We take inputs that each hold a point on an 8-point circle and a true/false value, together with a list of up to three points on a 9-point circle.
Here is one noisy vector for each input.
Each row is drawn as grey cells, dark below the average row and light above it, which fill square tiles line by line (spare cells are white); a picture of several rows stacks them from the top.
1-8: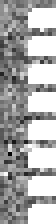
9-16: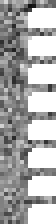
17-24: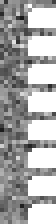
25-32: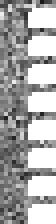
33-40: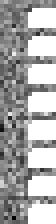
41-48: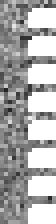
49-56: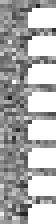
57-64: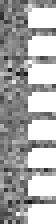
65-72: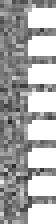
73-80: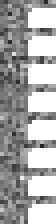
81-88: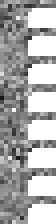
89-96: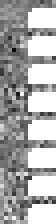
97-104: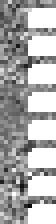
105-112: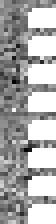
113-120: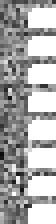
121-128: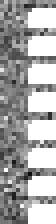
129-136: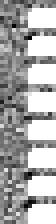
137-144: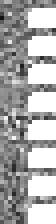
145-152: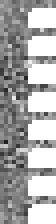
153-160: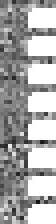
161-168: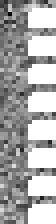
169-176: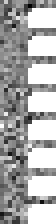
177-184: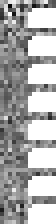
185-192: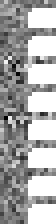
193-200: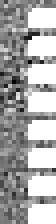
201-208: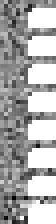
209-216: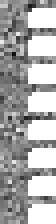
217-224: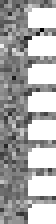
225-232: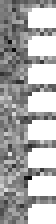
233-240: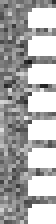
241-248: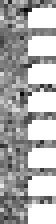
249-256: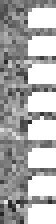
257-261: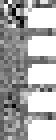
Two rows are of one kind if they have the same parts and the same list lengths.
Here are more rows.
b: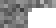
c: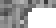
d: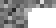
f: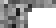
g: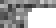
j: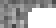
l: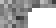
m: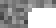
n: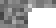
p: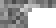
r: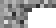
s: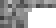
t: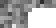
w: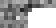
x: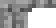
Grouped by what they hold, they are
b, d, f, w, x
c, g, r, s
j, l, p, t
m, n

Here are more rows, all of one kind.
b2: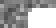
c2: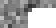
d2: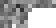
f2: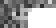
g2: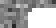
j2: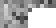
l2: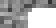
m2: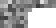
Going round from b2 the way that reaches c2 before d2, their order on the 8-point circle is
b2, c2, j2, l2, g2, m2, d2, f2.
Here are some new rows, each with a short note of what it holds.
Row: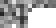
a point on an 8-point circle and a true/false value, together with the empty list
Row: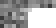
a point on an 8-point circle and a true/false value, together with a list of three items
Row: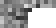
a point on an 8-point circle and a true/false value, together with a list of one item
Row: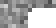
a point on an 8-point circle and a true/false value, together with a list of two items
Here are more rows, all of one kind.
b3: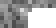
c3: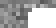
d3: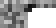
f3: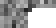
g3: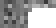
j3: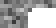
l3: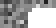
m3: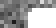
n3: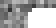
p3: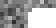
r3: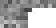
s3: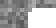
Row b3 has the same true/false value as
c3, r3 and s3.
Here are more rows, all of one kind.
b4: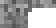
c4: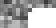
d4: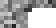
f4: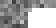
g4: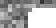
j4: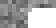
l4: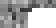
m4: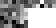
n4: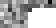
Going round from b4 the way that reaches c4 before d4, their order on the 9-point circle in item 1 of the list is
b4, m4, f4, c4, j4, g4, n4, d4, l4.
